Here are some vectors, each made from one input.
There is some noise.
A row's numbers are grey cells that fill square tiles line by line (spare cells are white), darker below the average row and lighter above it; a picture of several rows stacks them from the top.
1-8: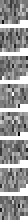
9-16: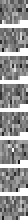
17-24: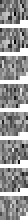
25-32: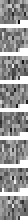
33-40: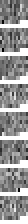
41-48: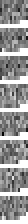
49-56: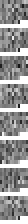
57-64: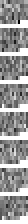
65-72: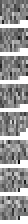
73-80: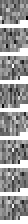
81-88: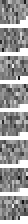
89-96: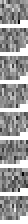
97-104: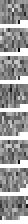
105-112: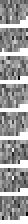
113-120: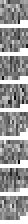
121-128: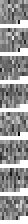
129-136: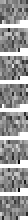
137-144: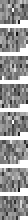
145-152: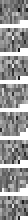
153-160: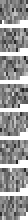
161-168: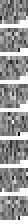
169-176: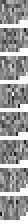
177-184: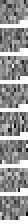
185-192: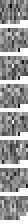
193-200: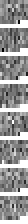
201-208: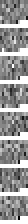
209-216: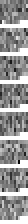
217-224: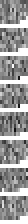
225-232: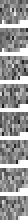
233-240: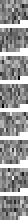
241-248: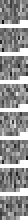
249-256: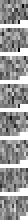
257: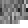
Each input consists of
either a point on a 10-point line, or a list of up to two points on a 14-point circle.
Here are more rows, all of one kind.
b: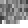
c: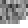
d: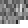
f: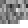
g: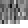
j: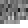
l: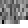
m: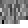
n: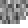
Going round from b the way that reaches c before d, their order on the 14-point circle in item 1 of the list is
b, n, c, f, d, l, m, g, j.
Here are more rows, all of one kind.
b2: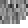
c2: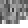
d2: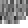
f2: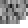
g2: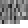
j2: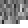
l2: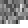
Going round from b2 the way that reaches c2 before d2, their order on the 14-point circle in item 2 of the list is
b2, f2, j2, l2, c2, g2, d2.
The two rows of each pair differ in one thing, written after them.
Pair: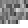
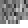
the place on the 14-point circle in item 2 of the list
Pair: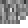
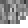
the place on the 14-point circle in item 2 of the list
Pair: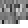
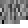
the place on the 14-point circle in item 1 of the list
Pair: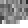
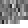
the place on the 14-point circle in item 1 of the list
